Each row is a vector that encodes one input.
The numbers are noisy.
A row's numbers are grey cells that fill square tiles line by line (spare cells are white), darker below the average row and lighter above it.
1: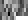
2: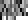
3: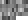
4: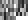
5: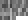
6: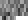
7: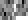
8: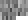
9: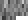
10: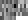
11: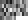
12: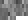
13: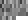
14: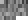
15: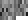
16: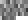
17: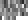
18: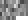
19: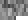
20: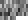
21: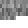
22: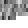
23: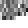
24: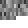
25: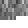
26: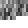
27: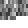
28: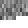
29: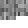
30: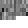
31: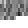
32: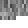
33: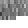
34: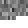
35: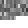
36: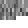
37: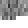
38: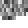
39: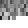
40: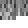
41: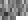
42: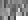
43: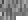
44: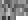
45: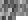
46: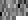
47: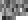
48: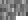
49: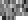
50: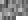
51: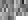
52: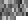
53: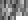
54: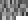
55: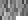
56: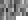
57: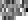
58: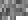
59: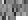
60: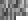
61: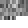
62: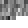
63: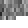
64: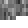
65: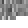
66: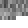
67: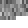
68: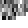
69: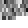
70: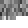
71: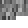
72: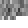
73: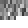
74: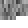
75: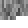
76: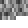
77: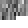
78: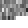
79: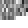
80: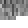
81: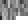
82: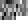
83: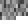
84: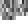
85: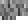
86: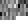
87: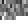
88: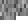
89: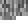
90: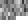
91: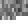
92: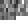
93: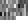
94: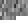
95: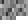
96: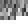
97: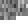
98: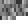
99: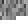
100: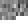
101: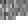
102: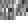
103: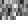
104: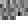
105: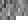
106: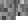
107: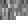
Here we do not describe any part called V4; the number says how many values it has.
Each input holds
a list of up to two items, each a true/false value and a value of V4.
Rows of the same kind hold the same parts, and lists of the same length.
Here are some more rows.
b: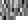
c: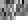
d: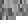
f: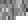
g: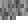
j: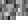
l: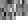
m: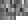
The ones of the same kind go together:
b, f, j
c, l
d, g, m

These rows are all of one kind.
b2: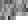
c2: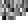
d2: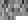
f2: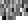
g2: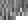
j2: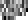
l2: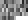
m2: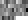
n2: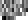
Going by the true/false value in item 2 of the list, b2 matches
c2, f2 and j2.
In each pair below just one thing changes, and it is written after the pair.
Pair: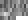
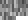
the value of V4 in item 1 of the list
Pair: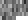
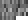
the true/false value in item 1 of the list
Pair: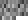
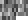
the true/false value in item 2 of the list
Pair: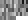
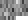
the value of V4 in item 2 of the list
